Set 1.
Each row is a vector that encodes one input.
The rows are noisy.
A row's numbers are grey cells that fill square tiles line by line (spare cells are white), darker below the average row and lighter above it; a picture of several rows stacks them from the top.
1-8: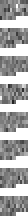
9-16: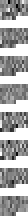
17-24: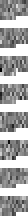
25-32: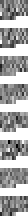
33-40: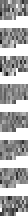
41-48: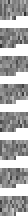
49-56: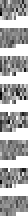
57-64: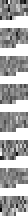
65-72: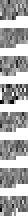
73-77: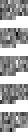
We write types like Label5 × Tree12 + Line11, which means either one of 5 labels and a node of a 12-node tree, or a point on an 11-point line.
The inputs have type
Line10.
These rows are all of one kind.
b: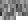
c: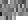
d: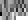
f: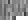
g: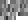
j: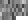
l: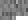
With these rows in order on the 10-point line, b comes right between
j and l.
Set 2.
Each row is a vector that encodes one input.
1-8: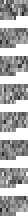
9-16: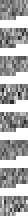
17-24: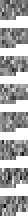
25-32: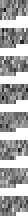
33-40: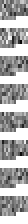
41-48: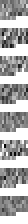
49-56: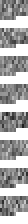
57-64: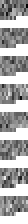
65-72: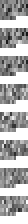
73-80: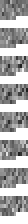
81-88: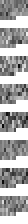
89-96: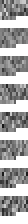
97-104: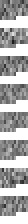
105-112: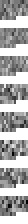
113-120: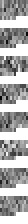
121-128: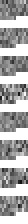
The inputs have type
Line6.
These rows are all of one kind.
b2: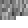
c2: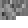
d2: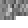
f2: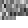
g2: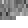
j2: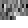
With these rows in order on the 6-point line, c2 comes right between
d2 and g2.
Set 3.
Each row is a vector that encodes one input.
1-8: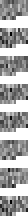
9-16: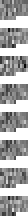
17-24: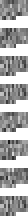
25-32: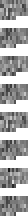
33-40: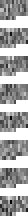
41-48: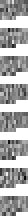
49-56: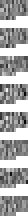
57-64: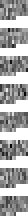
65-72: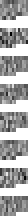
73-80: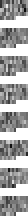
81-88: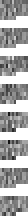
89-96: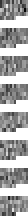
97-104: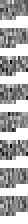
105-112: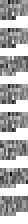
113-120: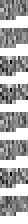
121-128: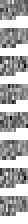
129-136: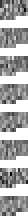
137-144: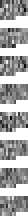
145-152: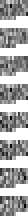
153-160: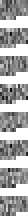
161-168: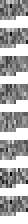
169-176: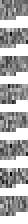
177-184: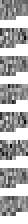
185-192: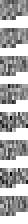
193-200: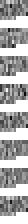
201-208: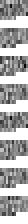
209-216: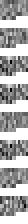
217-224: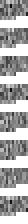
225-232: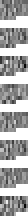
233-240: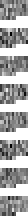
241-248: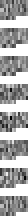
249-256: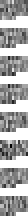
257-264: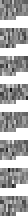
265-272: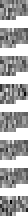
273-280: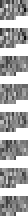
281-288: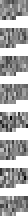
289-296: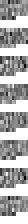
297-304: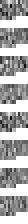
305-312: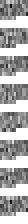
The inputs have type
Line10.
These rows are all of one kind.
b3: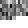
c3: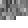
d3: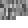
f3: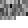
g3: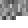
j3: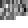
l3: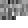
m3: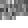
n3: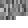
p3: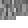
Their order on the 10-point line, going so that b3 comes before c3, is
b3, f3, m3, p3, c3, g3, l3, d3, n3, j3.
